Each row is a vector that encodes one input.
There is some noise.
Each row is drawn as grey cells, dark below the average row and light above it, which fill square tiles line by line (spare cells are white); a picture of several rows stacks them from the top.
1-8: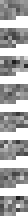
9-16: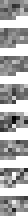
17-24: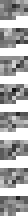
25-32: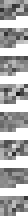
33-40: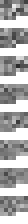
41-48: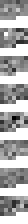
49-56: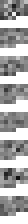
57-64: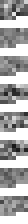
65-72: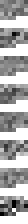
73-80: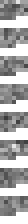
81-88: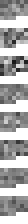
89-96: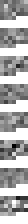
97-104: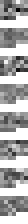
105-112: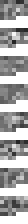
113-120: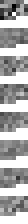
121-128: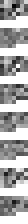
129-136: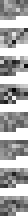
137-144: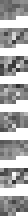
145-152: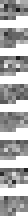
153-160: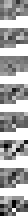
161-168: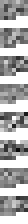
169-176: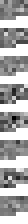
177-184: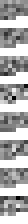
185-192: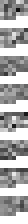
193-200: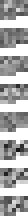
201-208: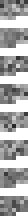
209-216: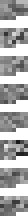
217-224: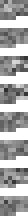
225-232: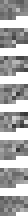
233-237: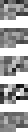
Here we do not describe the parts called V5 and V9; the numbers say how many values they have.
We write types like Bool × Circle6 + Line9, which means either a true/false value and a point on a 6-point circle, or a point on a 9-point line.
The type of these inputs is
Line7 × (Tree12 + V9) × V5.
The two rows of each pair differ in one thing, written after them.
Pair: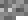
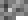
the value of V5
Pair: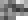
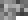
the place on the 7-point line
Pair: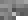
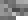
the place on the 7-point line
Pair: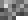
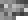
the place on the 7-point line
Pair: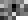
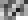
the value of V5
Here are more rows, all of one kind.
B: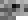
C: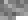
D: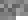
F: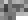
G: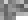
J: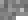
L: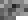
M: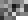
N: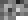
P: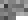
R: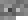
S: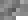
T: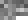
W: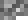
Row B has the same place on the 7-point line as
D, J and P.
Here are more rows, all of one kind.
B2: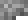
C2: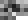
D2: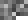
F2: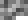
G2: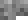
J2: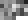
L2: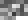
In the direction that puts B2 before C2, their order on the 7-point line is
J2, G2, B2, F2, D2, C2, L2.
